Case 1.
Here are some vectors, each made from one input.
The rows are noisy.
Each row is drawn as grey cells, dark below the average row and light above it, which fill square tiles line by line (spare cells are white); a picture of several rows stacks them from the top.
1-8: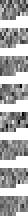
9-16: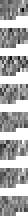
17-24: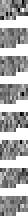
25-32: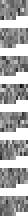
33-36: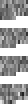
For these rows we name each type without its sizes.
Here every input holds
either a point on a circle, or a point on a line.
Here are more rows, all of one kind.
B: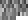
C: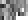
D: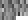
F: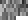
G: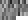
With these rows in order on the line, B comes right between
D and F.
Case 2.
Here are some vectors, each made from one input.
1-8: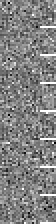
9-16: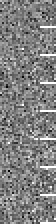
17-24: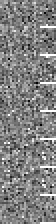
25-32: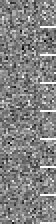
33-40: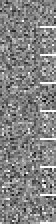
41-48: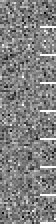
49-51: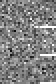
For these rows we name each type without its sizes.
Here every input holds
a point on a line, together with either a fixed value, or three true/false values.
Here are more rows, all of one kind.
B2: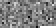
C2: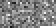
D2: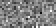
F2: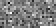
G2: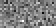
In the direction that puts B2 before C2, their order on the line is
F2, B2, G2, D2, C2.
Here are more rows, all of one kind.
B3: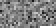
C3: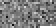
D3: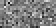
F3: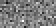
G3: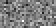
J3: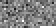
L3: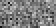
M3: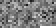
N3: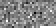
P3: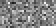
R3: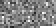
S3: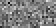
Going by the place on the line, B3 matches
C3 and M3.
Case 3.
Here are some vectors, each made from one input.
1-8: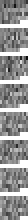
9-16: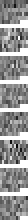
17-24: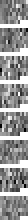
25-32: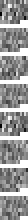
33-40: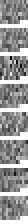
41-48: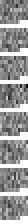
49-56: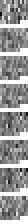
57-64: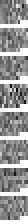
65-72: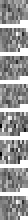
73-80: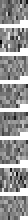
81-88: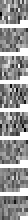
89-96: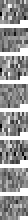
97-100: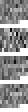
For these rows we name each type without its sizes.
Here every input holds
either a label, or a point on a line.
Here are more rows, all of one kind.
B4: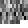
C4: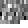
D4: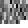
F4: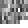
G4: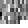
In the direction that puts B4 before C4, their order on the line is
D4, B4, C4, G4, F4.
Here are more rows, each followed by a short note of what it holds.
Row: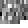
a point on a line
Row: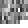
a point on a line
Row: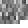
a label
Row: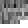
a label
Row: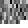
a point on a line
